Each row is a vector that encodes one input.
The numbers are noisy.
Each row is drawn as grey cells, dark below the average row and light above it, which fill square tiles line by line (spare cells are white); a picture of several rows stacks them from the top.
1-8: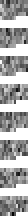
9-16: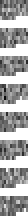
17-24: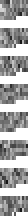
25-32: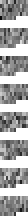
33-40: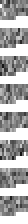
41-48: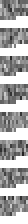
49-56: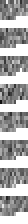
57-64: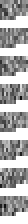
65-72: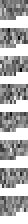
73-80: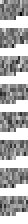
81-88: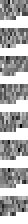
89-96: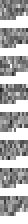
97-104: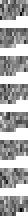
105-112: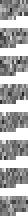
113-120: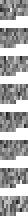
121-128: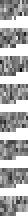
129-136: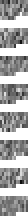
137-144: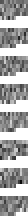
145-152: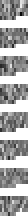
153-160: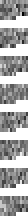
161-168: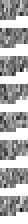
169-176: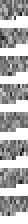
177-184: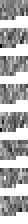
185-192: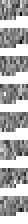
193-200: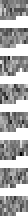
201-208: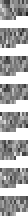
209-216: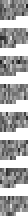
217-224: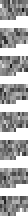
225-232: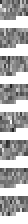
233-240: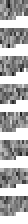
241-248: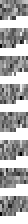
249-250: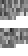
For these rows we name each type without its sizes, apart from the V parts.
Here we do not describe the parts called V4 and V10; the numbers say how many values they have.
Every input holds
a point on a line and a value of V4, together with either a node of a tree, or a value of V10.
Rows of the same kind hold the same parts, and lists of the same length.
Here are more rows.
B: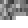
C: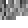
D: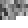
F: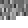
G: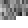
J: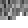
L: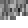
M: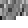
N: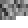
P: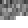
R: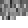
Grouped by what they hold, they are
B, C, F, G, J, L, P, R
D, M, N

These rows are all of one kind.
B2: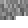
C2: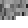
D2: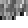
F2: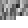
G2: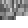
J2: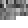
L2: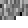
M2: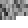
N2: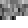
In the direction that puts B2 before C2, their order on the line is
F2, L2, D2, B2, J2, C2, M2, G2, N2.
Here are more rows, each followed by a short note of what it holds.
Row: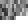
a point on a line, a value of V4 and a value of V10
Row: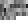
a point on a line, a value of V4 and a value of V10
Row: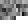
a point on a line, a value of V4 and a value of V10
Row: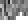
a point on a line, a node of a tree and a value of V4
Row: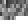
a point on a line, a node of a tree and a value of V4
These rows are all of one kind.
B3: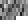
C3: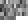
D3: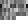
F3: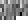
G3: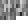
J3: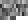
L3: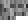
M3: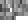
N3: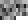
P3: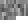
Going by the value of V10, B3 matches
J3, L3 and P3.
